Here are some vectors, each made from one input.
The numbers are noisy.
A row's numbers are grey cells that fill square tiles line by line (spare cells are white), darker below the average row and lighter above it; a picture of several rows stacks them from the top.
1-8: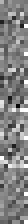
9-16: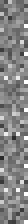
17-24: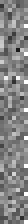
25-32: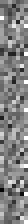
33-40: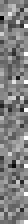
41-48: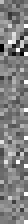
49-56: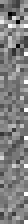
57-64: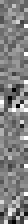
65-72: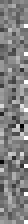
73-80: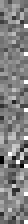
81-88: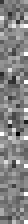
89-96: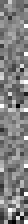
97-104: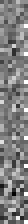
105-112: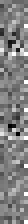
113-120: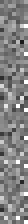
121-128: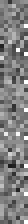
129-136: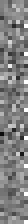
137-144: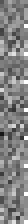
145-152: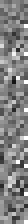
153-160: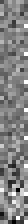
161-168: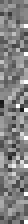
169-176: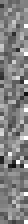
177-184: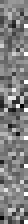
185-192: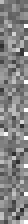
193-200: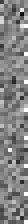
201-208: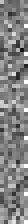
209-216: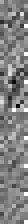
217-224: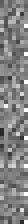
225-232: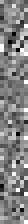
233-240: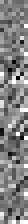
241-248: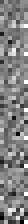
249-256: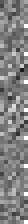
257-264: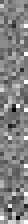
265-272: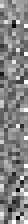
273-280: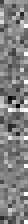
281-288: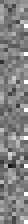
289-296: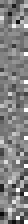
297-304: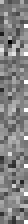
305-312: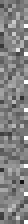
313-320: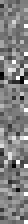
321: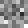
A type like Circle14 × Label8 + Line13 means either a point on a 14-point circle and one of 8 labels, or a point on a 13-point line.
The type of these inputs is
(Bool × Bool × Bool + Label7) × Label7.
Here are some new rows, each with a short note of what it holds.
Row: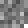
one of 7 labels and three true/false values
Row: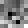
one of 7 labels and three true/false values
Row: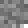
one of 7 labels and three true/false values
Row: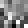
two labels (each one of 7)
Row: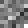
two labels (each one of 7)
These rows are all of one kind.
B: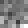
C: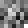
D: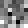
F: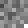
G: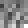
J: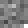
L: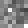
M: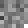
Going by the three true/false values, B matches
D and F.
